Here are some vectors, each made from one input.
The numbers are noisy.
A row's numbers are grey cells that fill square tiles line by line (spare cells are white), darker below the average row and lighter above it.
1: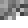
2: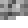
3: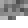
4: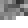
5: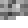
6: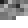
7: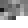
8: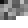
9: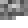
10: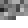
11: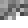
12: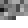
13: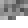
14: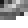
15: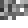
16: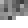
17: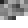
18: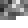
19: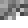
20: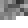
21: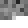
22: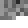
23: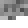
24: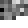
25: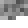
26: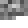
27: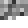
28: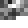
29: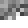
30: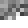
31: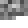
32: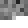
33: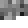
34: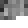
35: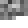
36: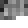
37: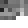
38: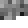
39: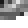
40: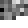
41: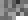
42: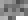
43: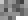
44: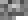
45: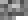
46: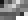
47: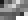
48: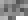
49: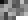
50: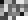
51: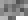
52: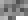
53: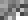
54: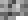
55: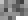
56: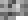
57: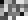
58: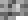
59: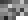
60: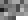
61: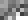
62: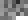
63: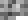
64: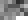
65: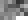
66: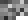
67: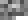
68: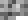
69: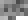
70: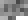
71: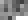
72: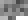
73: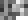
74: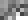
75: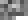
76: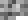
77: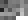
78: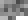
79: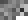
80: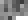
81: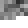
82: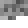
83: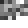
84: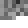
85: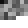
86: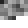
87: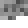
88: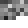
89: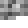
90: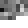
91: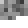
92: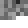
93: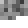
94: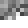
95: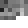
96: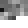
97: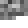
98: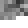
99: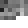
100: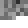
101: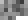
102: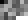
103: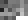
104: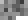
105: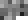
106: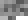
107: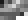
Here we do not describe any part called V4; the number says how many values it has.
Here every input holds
a value of V4, together with either a point on a 5-point circle, or a point on a 6-point line.
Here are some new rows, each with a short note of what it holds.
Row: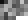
a point on a 6-point line and a value of V4
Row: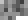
a point on a 6-point line and a value of V4
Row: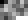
a point on a 6-point line and a value of V4
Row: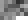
a point on a 6-point line and a value of V4
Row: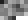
a point on a 6-point line and a value of V4
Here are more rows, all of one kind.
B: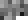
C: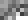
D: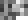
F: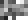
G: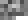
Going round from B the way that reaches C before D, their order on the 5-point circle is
B, C, F, D, G.
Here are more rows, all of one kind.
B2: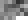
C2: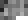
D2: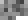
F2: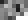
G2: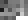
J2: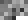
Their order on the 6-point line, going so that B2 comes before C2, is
F2, D2, J2, B2, G2, C2.
